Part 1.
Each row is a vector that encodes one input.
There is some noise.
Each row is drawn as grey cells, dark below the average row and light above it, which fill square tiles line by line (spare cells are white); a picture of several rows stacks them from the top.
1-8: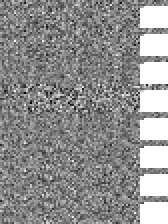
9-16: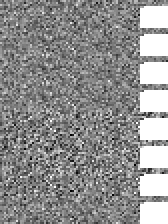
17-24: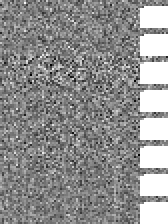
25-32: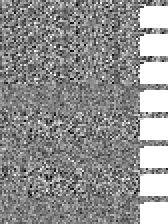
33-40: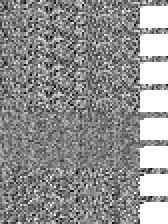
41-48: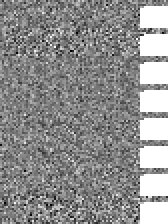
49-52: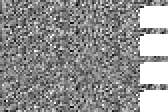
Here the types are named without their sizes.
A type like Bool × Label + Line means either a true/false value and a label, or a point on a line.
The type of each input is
Line.
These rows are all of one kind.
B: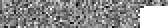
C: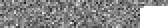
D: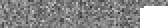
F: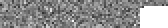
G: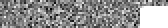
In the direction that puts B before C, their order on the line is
B, F, D, C, G.
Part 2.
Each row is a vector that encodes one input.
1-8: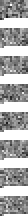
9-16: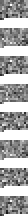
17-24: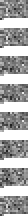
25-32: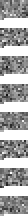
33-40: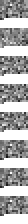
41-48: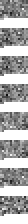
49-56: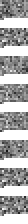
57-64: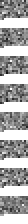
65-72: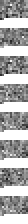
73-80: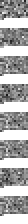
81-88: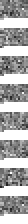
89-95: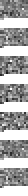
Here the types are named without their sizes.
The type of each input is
Line.
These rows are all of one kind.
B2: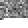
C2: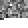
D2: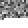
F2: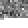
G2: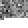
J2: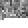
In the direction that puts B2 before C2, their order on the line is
D2, J2, B2, F2, G2, C2.
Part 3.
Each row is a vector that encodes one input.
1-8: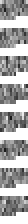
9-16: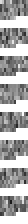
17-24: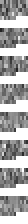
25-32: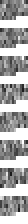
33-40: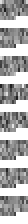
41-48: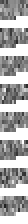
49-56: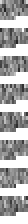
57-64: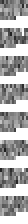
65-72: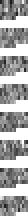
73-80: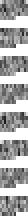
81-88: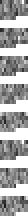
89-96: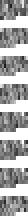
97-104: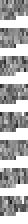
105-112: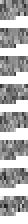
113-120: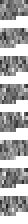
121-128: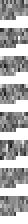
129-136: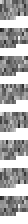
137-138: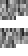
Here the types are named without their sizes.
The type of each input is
Line.
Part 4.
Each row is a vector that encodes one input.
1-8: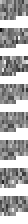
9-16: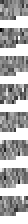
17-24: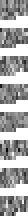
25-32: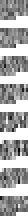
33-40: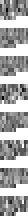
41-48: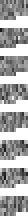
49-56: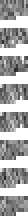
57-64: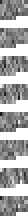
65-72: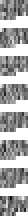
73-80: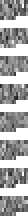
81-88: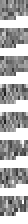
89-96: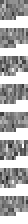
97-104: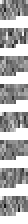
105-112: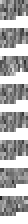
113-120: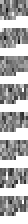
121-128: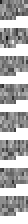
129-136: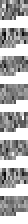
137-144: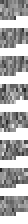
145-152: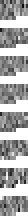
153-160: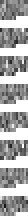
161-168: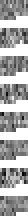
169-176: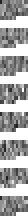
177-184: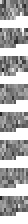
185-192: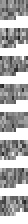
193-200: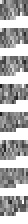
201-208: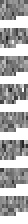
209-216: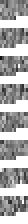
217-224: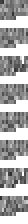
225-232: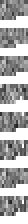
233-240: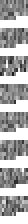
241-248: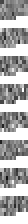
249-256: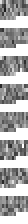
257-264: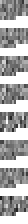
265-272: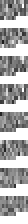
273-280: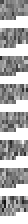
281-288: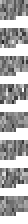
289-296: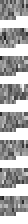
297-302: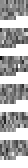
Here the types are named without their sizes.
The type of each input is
Line.
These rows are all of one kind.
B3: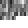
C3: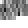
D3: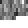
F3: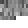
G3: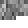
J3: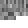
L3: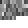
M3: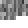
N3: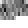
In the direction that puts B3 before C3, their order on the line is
B3, D3, L3, G3, F3, J3, M3, N3, C3.
